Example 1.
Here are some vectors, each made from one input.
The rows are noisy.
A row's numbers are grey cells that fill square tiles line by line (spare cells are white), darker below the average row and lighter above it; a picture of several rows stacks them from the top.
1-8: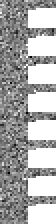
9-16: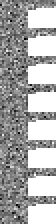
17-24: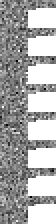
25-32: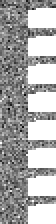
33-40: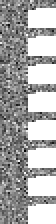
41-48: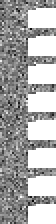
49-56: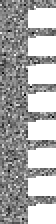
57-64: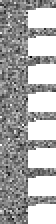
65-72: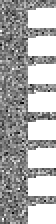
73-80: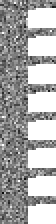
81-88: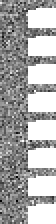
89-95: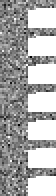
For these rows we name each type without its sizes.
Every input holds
a node of each of two trees.
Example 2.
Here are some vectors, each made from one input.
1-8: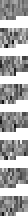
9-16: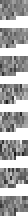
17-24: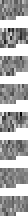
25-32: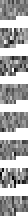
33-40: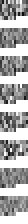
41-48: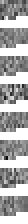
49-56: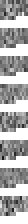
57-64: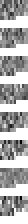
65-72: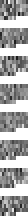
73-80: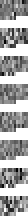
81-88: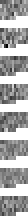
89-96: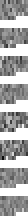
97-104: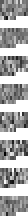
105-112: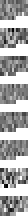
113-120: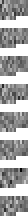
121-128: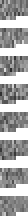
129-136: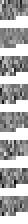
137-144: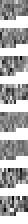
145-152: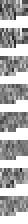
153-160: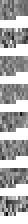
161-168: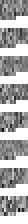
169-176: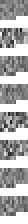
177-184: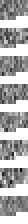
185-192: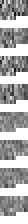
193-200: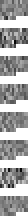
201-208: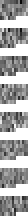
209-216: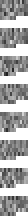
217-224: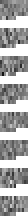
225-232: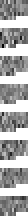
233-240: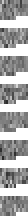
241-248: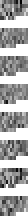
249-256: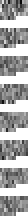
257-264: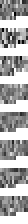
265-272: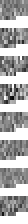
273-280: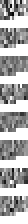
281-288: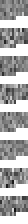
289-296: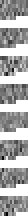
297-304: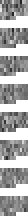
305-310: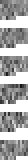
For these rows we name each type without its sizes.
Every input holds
either a point on a circle, or a fixed value, or a point on each of two lines.
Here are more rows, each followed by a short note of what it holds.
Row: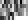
a fixed value
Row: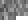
a point on each of two lines
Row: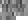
a point on a circle
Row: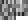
a point on each of two lines
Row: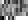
a fixed value
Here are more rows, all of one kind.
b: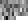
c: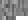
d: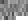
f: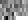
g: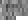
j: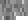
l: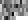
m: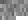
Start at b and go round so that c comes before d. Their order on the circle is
b, l, g, c, m, d, f, j.
